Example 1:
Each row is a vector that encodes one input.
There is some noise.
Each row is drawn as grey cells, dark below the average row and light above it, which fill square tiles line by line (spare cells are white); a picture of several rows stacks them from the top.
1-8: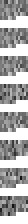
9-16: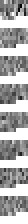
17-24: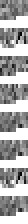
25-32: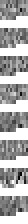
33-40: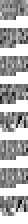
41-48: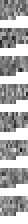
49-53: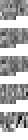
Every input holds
either a fixed value, or a node of a 9-node tree.
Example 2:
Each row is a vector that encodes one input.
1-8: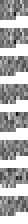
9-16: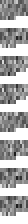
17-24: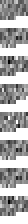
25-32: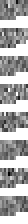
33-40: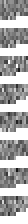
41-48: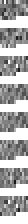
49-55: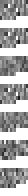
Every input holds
a node of a 10-node tree.
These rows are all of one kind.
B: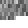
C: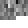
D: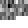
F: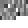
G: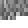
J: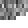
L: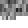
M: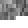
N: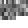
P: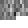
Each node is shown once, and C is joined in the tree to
F, J and M.
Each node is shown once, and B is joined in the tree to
D and M.
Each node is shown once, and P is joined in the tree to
G.
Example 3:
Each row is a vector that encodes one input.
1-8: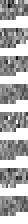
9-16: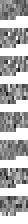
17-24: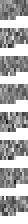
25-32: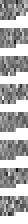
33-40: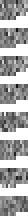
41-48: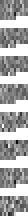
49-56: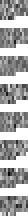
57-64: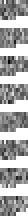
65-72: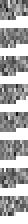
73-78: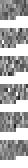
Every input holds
a node of a 13-node tree.
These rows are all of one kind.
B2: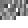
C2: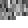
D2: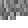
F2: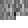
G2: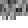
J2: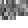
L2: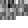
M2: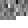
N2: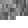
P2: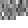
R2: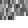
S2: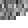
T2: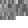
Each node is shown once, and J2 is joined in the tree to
D2.
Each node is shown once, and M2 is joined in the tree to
B2, C2, N2 and S2.
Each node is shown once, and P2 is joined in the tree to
T2.
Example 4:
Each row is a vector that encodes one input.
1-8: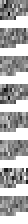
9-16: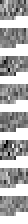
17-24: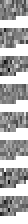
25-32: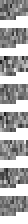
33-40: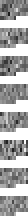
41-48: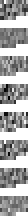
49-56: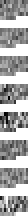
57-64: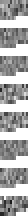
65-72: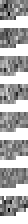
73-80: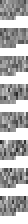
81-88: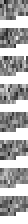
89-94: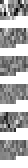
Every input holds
a point on a 13-point line.
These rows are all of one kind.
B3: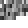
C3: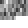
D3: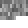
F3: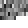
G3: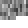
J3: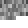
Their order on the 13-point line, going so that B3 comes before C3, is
F3, B3, C3, J3, D3, G3.
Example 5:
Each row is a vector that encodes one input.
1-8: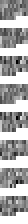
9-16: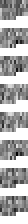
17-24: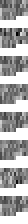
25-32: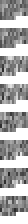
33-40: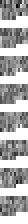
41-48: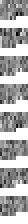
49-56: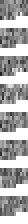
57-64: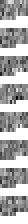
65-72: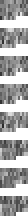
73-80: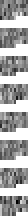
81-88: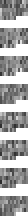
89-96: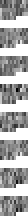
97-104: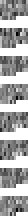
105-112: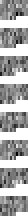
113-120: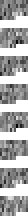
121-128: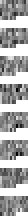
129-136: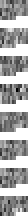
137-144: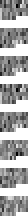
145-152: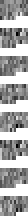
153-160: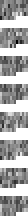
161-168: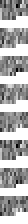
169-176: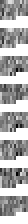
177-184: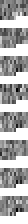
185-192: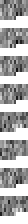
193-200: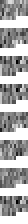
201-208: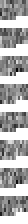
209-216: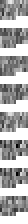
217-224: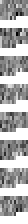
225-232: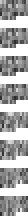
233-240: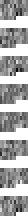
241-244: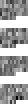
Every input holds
a point on a 10-point line.
